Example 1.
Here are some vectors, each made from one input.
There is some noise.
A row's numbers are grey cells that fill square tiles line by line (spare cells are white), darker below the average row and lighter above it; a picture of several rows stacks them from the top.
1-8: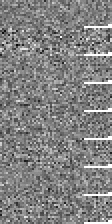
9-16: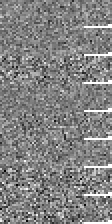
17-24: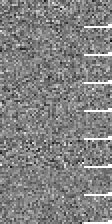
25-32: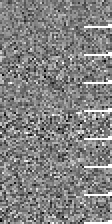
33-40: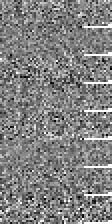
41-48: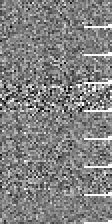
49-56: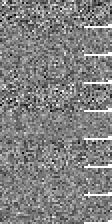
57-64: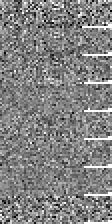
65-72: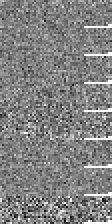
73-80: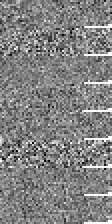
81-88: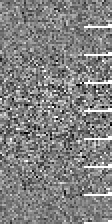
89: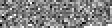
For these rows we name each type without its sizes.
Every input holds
a point on a line.
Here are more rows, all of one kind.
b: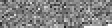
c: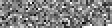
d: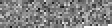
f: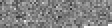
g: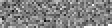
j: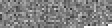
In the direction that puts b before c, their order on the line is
b, c, g, j, f, d.
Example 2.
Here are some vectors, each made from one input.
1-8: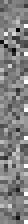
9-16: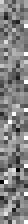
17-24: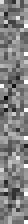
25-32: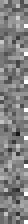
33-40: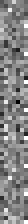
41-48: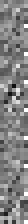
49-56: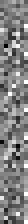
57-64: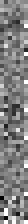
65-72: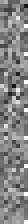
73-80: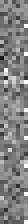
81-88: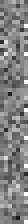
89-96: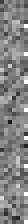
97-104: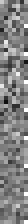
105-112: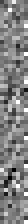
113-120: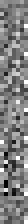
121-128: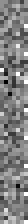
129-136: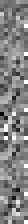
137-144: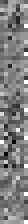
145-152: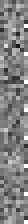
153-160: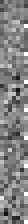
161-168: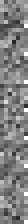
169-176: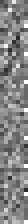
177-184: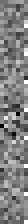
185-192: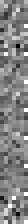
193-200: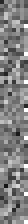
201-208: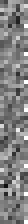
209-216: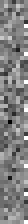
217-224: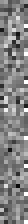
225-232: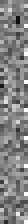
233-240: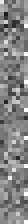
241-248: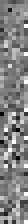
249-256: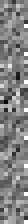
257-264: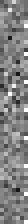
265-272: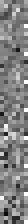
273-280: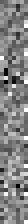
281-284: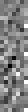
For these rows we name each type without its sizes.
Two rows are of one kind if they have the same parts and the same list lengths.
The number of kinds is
2.
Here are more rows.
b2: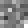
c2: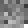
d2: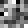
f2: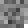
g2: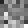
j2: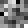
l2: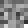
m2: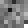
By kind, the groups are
b2, c2, f2, g2, l2, m2
d2, j2

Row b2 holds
four true/false values.
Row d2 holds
a fixed value.
